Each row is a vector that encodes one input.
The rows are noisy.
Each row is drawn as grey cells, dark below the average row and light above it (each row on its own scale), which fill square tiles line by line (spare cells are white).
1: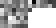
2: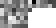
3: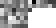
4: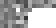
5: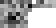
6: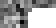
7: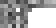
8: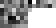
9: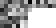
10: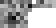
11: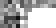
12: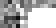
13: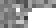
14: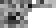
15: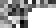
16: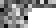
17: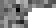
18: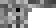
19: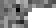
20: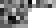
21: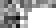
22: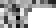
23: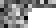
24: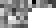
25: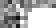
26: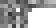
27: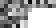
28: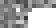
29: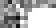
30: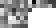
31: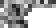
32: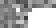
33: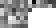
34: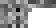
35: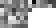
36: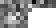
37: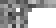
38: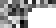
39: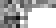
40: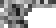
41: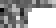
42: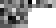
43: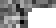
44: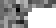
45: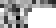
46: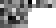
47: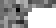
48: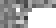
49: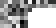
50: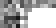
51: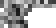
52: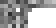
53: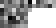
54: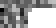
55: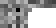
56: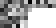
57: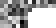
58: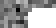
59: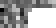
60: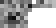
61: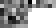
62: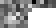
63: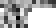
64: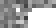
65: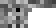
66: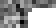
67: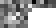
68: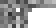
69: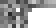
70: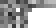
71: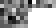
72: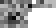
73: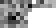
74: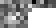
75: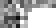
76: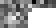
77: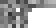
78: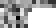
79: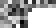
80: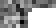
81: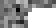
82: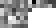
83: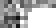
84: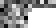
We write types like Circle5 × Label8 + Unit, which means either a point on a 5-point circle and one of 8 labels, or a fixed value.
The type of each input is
Bool × Bool × Bool × Bool.
